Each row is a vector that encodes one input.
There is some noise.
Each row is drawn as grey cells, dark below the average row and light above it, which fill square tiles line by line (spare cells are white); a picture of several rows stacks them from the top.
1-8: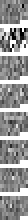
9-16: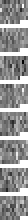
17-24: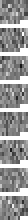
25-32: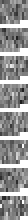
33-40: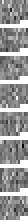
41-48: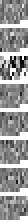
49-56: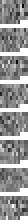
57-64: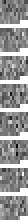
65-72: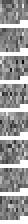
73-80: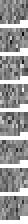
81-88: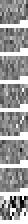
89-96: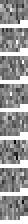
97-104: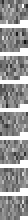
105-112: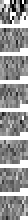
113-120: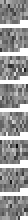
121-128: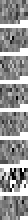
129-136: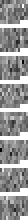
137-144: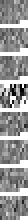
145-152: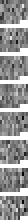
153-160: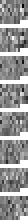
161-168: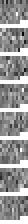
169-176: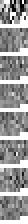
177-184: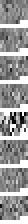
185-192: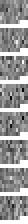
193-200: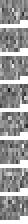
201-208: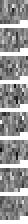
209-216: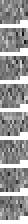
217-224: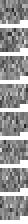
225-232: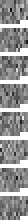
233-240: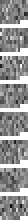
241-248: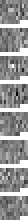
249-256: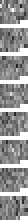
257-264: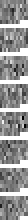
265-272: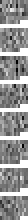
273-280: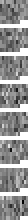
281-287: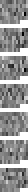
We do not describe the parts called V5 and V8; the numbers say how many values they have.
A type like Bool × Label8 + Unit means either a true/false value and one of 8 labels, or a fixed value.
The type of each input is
(Circle11 + Unit) × Label12 × V5 × V8 + Unit.
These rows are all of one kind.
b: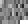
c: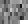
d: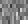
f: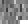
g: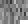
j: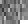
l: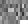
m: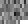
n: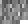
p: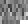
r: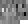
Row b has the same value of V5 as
d and r.
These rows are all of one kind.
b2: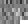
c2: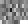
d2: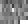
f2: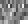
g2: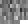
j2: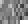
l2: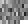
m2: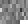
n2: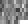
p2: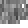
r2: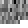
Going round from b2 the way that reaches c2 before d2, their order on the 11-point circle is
b2, c2, g2, l2, n2, f2, p2, m2, j2, r2, d2.
